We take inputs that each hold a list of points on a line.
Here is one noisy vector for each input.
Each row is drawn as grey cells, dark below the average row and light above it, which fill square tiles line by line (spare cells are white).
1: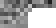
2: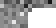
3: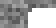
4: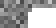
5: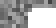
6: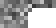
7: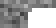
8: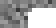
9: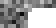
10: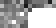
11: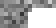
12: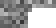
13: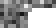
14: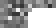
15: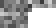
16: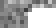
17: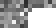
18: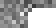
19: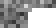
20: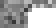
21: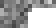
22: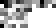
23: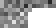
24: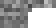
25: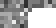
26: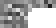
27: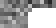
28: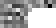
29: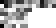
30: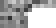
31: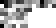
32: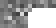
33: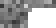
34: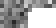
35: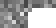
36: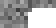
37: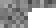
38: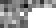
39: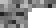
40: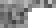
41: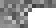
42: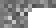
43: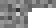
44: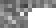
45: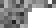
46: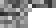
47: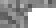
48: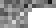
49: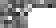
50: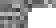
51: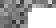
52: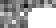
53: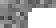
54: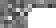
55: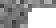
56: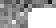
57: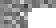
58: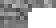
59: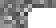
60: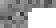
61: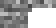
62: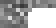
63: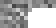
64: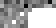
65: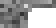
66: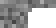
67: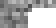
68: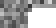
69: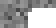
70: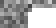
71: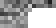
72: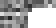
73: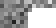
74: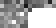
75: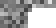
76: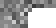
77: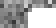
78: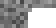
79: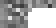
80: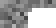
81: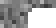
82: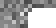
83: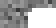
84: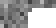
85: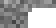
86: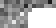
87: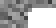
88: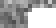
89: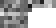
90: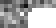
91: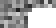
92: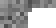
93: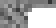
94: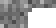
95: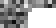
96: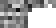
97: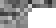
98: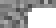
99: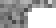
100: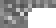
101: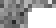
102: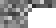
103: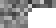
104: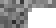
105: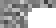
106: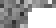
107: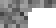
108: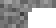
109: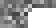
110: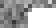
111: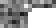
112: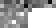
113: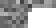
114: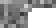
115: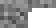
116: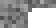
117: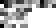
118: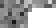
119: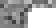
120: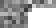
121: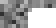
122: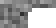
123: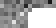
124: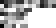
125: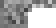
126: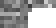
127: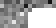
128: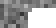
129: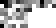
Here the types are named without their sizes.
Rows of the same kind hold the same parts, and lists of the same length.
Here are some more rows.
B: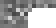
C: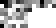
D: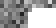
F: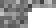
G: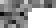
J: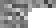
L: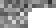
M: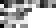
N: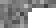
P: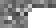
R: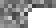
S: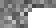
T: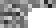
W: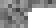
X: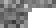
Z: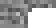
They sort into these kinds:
B, J, L, P, R, S, T
C, M
D, F, G, N, W, X, Z

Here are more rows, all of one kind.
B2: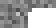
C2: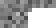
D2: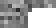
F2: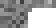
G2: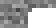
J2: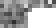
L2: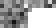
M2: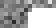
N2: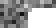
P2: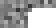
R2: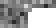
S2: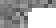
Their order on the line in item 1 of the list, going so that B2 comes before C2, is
J2, L2, M2, F2, N2, R2, D2, G2, B2, C2, S2, P2.
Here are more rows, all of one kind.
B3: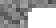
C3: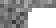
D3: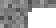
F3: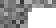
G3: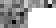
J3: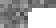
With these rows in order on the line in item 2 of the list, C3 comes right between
F3 and G3.
